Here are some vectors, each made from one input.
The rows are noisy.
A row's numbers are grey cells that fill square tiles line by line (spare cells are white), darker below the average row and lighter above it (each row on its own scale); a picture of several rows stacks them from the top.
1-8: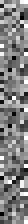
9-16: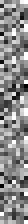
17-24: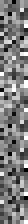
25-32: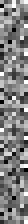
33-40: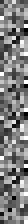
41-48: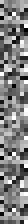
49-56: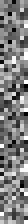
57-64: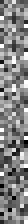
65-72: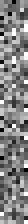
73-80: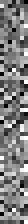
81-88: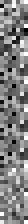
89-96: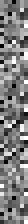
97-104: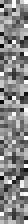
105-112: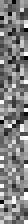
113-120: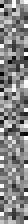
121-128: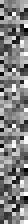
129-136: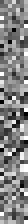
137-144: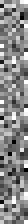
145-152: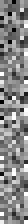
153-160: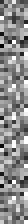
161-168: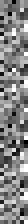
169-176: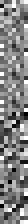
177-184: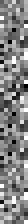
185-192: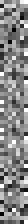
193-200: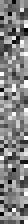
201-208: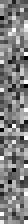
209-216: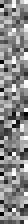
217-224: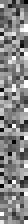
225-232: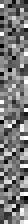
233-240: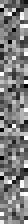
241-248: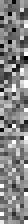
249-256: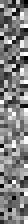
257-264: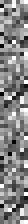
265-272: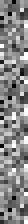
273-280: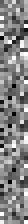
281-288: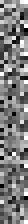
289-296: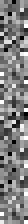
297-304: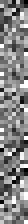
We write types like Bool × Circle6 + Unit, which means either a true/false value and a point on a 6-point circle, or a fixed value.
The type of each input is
Circle14.
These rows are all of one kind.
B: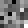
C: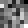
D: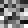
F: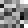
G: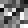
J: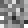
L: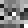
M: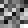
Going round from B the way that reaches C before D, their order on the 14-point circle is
B, C, G, M, D, J, F, L.
